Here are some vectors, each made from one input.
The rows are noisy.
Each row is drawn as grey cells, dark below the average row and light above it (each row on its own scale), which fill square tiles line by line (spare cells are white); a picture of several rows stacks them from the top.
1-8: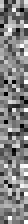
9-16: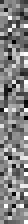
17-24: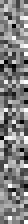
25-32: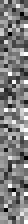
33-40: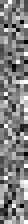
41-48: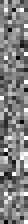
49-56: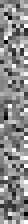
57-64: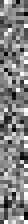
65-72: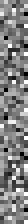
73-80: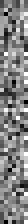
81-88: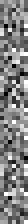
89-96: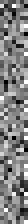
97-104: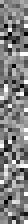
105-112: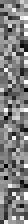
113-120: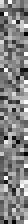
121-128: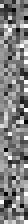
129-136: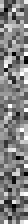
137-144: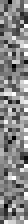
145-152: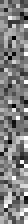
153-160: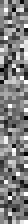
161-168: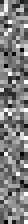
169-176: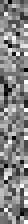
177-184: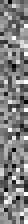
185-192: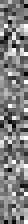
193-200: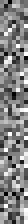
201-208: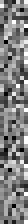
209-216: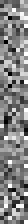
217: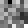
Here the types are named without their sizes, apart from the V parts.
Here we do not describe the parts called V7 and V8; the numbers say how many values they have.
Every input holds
a value of V7, together with either a point on a line, or a true/false value and a value of V8.
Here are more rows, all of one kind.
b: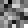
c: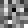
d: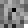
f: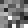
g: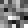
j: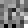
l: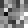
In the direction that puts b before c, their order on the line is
f, g, l, b, j, d, c.
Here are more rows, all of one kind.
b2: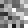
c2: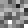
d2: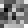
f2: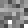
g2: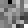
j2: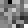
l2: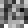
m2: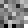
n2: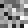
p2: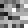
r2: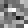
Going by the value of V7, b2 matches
n2 and p2.
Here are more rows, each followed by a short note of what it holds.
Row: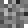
a point on a line and a value of V7
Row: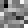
a true/false value, a value of V7 and a value of V8
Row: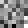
a true/false value, a value of V7 and a value of V8
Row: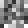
a true/false value, a value of V7 and a value of V8
